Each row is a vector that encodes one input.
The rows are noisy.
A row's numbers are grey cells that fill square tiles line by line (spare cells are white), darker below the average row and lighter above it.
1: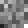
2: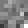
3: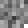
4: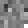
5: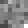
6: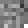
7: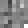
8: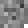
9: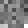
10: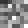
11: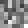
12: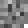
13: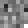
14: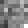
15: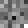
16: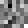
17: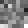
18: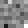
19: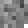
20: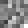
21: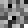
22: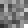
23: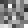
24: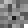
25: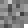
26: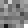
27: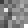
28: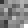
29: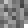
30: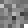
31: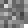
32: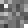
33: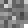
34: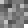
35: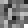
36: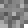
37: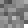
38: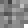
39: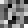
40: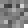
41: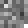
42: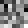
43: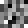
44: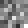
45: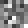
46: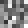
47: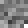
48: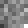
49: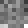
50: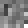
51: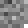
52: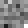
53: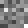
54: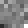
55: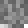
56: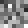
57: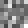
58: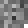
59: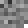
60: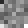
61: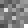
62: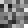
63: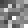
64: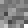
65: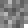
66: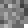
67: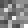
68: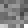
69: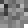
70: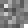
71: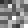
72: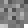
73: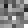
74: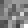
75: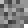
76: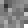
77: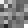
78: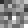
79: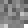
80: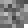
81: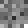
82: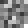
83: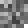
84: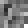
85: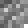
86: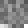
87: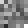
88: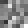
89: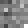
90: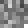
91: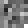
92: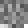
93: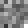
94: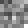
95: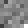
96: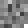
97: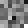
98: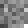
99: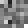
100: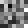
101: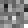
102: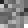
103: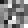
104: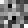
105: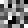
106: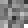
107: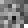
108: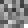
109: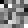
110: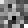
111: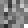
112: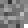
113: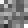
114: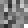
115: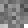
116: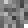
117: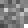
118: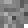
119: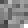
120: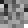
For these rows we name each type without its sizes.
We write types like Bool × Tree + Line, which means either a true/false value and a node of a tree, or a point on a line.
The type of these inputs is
(Bool × Bool × Bool + Unit) × Circle.
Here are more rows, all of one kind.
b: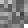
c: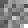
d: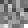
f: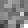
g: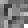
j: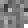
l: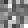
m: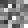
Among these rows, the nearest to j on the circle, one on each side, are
g and m.
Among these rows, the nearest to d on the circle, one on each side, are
b and g.
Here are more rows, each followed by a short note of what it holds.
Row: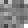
a point on a circle and three true/false values
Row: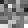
a point on a circle and three true/false values
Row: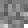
a point on a circle and three true/false values
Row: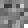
a point on a circle
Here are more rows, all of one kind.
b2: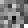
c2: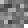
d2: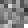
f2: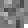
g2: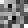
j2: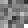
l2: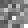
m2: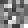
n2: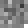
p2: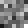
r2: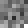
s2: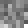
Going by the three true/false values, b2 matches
g2, r2 and s2.
